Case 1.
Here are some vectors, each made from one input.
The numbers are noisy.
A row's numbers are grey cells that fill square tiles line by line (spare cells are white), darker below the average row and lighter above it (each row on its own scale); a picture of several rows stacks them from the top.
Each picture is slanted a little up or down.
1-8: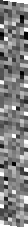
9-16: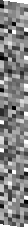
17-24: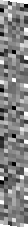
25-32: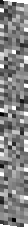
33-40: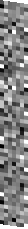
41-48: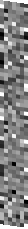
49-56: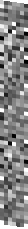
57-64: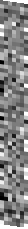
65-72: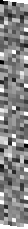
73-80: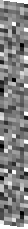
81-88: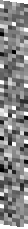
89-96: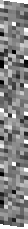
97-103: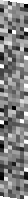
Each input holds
a list of up to two points on a 9-point line.
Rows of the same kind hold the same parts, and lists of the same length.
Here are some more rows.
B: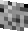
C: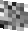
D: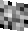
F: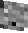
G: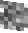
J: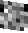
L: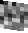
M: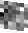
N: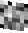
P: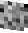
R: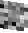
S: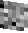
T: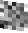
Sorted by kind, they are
B, D, F, J, N, P, R, S
C, T
G, L, M

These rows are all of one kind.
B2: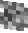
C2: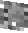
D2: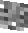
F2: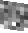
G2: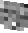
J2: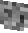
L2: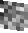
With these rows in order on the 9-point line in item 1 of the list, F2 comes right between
G2 and J2.
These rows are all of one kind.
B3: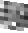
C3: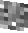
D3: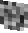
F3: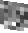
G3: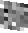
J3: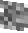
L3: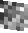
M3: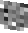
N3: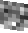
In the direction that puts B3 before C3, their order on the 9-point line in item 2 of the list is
D3, J3, B3, C3, F3, L3, N3, G3, M3.
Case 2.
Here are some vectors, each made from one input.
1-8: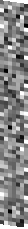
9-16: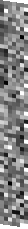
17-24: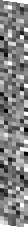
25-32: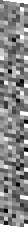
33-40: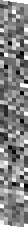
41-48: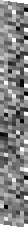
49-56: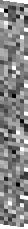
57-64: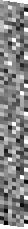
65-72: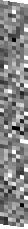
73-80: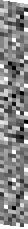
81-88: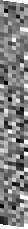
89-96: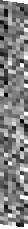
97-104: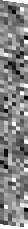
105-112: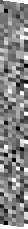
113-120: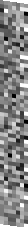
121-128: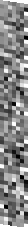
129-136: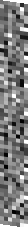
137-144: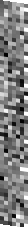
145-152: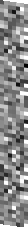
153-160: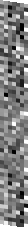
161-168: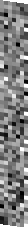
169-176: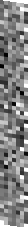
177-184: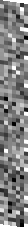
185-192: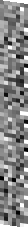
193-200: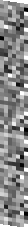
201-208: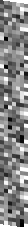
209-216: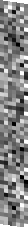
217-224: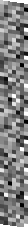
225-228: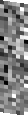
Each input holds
a point on a 10-point line, together with either a fixed value, or three true/false values.
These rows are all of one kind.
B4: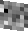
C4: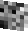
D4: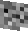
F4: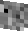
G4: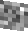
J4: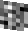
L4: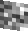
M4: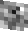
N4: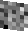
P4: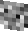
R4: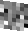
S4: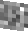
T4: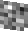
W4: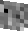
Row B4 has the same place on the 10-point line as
F4, G4, N4 and W4.
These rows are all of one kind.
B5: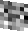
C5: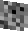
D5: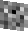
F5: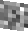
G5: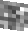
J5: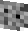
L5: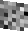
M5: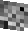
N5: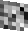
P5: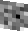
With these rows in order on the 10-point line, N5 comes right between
B5 and M5.
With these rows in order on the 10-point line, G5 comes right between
B5 and C5.
